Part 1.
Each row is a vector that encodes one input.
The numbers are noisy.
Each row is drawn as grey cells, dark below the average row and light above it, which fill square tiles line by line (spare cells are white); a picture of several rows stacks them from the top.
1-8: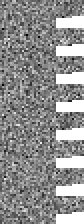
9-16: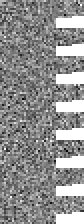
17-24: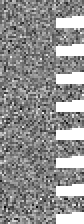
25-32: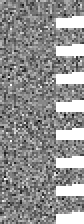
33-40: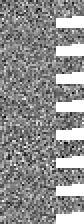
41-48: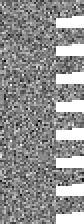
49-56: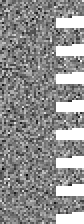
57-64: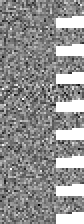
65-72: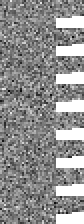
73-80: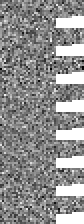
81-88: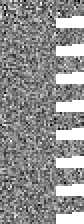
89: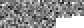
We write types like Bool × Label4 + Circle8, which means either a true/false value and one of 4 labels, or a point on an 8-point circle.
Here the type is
Label6.
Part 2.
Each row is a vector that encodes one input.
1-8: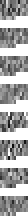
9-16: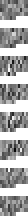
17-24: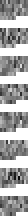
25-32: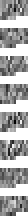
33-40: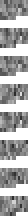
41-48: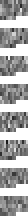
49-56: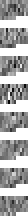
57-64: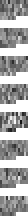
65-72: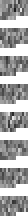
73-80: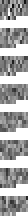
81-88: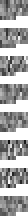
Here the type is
Circle9.
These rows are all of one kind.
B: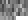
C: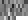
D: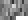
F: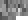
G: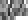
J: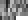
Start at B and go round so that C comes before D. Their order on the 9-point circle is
B, C, J, F, G, D.
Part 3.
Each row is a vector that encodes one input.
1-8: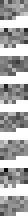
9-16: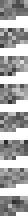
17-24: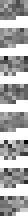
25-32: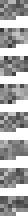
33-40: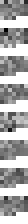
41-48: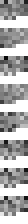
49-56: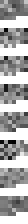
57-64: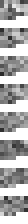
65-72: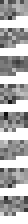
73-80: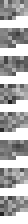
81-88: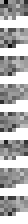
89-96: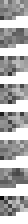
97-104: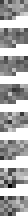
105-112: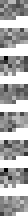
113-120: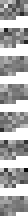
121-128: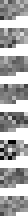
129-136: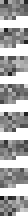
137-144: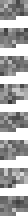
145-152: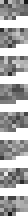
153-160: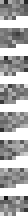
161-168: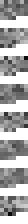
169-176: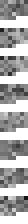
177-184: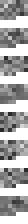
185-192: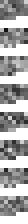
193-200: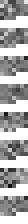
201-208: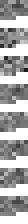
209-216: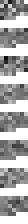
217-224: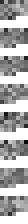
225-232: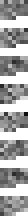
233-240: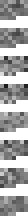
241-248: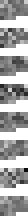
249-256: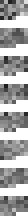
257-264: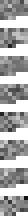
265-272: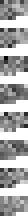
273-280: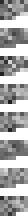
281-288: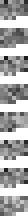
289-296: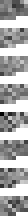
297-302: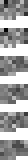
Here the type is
Line14.
